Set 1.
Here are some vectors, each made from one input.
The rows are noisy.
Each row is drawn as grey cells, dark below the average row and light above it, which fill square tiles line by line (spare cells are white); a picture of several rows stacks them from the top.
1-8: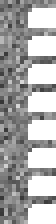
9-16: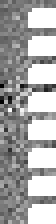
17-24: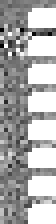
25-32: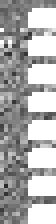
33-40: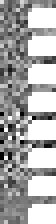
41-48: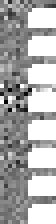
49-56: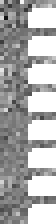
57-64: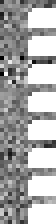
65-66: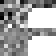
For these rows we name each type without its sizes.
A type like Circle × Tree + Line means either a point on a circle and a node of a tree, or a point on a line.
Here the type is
Bool × (Circle + Unit).
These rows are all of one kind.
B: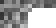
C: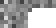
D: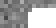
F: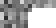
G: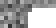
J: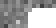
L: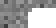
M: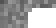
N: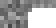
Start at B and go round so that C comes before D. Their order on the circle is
B, N, C, G, M, J, L, F, D.
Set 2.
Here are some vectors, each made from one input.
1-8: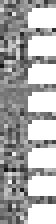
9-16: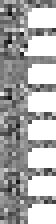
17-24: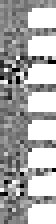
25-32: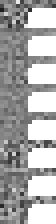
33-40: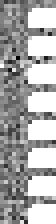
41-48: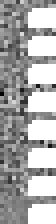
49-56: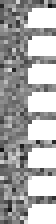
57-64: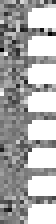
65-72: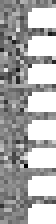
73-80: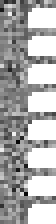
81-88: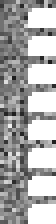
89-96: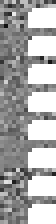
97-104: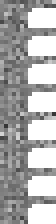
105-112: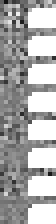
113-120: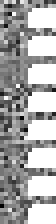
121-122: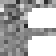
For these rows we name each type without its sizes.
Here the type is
Bool × Line.
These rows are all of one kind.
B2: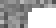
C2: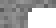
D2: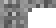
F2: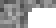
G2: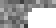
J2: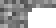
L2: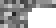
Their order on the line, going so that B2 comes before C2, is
B2, L2, J2, F2, G2, D2, C2.
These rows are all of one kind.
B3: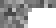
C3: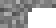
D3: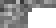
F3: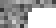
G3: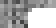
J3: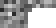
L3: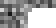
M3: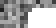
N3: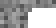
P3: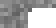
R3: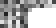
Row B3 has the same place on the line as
G3, J3, P3 and R3.
